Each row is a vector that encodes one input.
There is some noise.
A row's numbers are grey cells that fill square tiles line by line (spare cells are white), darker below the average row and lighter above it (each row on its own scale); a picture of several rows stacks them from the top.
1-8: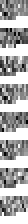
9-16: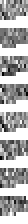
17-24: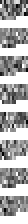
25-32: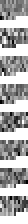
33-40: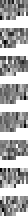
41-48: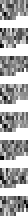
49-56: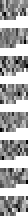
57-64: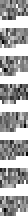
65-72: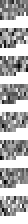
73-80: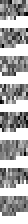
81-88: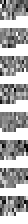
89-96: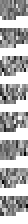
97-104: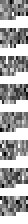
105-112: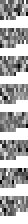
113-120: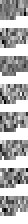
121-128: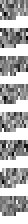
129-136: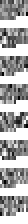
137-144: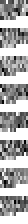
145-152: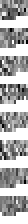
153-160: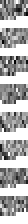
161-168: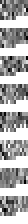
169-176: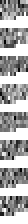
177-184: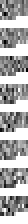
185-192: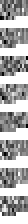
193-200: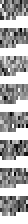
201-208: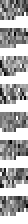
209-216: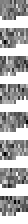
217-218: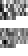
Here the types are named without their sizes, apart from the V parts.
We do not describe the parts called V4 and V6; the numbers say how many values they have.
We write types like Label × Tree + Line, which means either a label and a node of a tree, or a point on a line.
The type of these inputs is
List(Circle) + V4 × V6 × V6.
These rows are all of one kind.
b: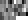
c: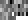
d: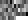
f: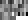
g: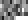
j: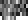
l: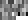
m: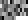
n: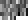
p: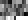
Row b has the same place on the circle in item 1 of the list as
c, d, f and l.
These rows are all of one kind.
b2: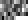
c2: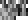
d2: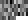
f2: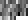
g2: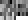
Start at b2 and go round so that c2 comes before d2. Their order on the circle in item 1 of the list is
b2, c2, f2, g2, d2.
